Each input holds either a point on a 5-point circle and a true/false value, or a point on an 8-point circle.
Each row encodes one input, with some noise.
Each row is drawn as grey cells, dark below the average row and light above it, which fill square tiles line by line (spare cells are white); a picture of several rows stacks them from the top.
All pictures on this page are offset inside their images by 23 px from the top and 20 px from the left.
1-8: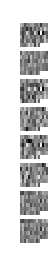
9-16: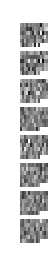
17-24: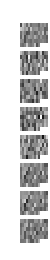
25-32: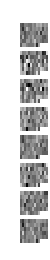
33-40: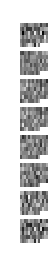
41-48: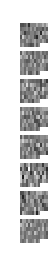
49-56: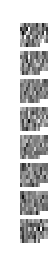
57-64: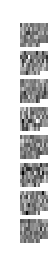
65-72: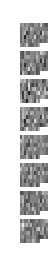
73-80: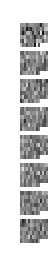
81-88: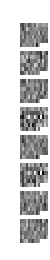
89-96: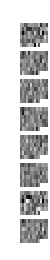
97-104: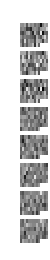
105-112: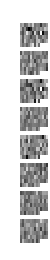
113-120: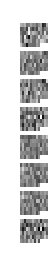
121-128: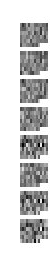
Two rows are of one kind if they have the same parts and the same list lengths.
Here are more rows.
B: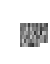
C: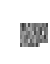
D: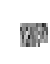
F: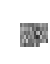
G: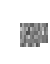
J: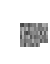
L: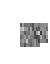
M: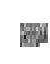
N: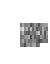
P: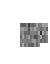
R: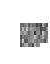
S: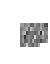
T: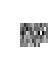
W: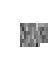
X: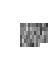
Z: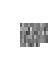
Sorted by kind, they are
B, C, F, G, J, L, M, N, P, R, S, W, X, Z
D, T

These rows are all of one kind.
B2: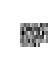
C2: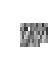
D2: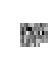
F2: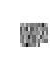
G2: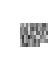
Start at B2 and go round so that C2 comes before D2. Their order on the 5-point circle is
B2, C2, D2, F2, G2.
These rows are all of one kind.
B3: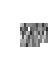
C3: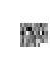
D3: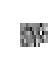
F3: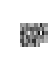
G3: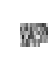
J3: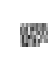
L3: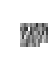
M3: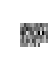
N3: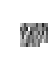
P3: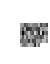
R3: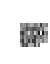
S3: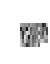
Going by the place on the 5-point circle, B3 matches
L3, M3 and N3.
